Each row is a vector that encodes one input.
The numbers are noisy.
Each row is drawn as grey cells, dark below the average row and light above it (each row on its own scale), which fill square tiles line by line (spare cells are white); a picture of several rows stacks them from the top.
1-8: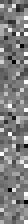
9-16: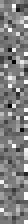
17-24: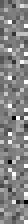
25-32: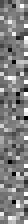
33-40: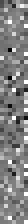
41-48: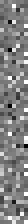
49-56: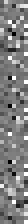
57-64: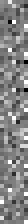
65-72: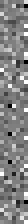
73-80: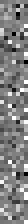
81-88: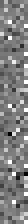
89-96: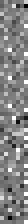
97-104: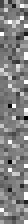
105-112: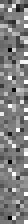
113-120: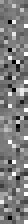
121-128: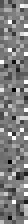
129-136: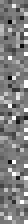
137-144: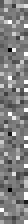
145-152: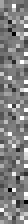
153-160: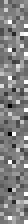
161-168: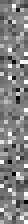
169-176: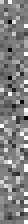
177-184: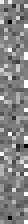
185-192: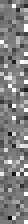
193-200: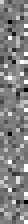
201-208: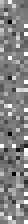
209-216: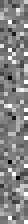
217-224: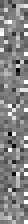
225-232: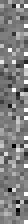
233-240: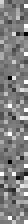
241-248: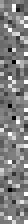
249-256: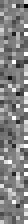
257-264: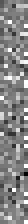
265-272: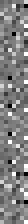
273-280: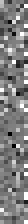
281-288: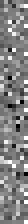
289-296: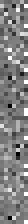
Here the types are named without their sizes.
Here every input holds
a list of points on a line.
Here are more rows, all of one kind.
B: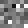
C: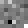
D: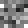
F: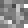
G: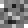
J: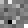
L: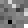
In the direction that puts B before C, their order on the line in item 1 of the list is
F, B, G, J, C, L, D.
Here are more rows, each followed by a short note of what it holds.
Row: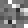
a list of three items
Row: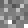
a list of one item
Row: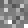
a list of one item
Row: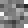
a list of one item
